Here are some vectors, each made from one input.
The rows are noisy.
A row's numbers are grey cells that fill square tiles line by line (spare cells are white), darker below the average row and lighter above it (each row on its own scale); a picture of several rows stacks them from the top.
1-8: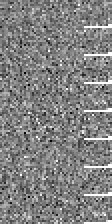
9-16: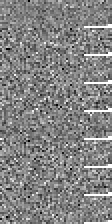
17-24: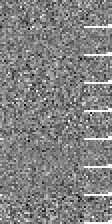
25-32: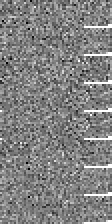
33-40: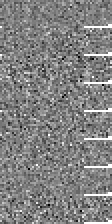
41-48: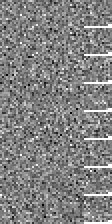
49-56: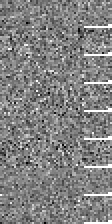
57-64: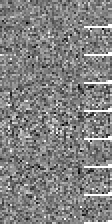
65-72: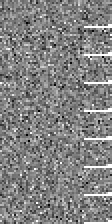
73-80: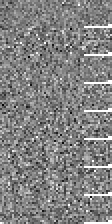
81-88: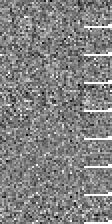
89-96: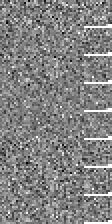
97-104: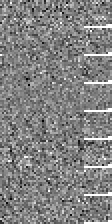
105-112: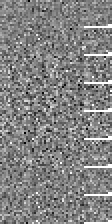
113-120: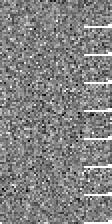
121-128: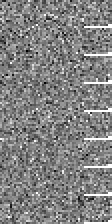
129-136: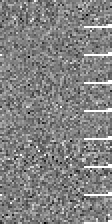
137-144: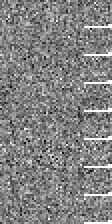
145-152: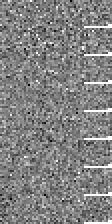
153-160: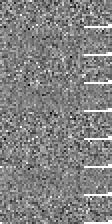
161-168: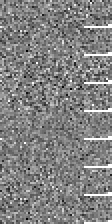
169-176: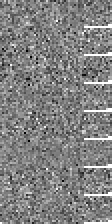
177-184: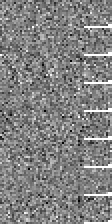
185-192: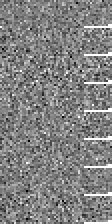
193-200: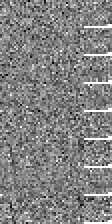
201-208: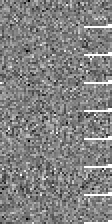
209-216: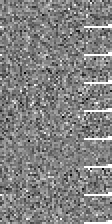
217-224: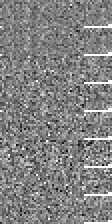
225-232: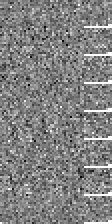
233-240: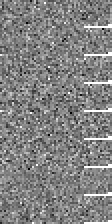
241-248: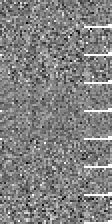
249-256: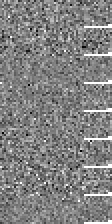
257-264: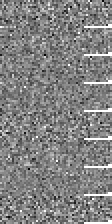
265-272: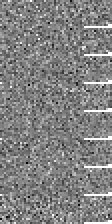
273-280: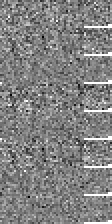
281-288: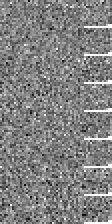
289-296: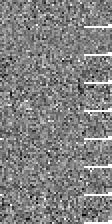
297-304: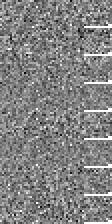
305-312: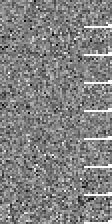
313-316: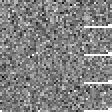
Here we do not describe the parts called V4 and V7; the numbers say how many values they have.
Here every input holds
a value of V4, together with either a point on a 10-point line and three true/false values, or a value of V7.
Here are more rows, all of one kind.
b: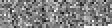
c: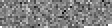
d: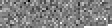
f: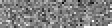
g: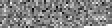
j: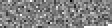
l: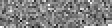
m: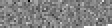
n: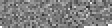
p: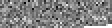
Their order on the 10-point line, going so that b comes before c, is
n, p, g, b, c, f, d, m, j, l.
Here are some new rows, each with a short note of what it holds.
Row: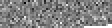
a point on a 10-point line, three true/false values and a value of V4
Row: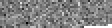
a value of V4 and a value of V7
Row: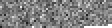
a value of V4 and a value of V7
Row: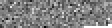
a value of V4 and a value of V7
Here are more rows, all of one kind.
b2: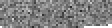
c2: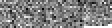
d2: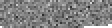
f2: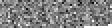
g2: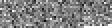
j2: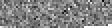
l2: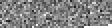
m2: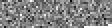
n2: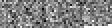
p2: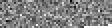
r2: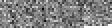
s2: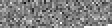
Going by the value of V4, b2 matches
d2 and j2.
